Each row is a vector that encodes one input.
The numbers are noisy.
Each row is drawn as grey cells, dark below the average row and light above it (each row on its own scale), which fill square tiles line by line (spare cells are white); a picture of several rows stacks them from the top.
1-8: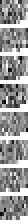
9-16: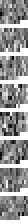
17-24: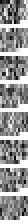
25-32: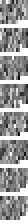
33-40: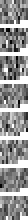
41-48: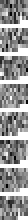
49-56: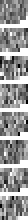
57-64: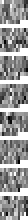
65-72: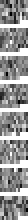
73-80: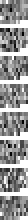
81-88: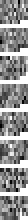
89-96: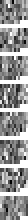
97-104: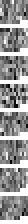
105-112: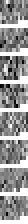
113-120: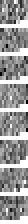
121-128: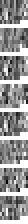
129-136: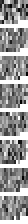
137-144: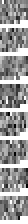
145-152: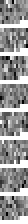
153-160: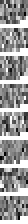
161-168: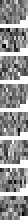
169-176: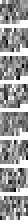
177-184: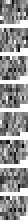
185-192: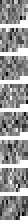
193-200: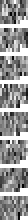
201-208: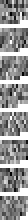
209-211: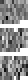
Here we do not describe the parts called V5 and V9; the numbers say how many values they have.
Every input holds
either a point on a 6-point circle and a true/false value, or a point on a 7-point line and a value of V9, or a value of V5.
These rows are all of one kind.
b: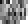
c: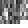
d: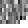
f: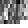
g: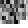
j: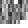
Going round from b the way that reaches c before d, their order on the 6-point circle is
b, f, c, j, d, g.
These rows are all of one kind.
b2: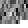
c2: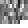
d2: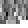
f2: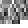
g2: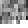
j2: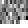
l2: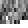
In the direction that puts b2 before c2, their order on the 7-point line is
l2, b2, c2, f2, j2, d2, g2.
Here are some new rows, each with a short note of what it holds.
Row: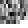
a point on a 6-point circle and a true/false value
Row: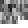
a value of V5
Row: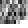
a point on a 6-point circle and a true/false value
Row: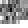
a value of V5
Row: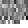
a point on a 7-point line and a value of V9
